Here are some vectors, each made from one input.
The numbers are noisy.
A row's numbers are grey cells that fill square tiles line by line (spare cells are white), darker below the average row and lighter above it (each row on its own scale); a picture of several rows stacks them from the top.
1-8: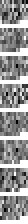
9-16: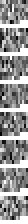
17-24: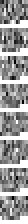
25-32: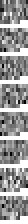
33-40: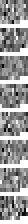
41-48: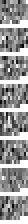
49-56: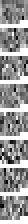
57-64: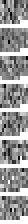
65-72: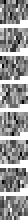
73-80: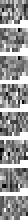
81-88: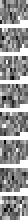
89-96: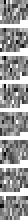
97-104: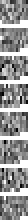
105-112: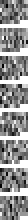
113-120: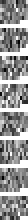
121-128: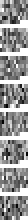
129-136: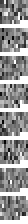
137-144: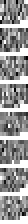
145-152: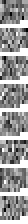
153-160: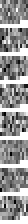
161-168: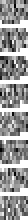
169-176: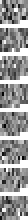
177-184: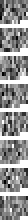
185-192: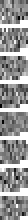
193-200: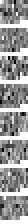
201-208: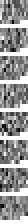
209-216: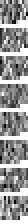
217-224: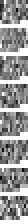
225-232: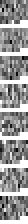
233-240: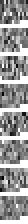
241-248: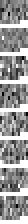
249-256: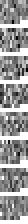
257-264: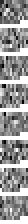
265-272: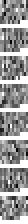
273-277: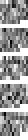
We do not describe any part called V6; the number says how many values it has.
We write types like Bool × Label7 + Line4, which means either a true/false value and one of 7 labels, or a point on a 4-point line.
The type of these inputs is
List2(Bool × V6).
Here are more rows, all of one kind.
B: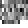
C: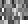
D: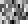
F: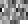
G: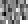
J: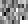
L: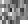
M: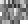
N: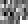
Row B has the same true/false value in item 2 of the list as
C, F and N.
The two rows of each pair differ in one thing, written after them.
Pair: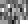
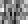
the true/false value in item 1 of the list
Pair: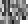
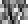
the true/false value in item 2 of the list
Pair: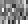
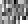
the value of V6 in item 2 of the list
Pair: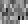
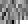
the value of V6 in item 1 of the list
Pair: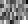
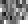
the value of V6 in item 1 of the list
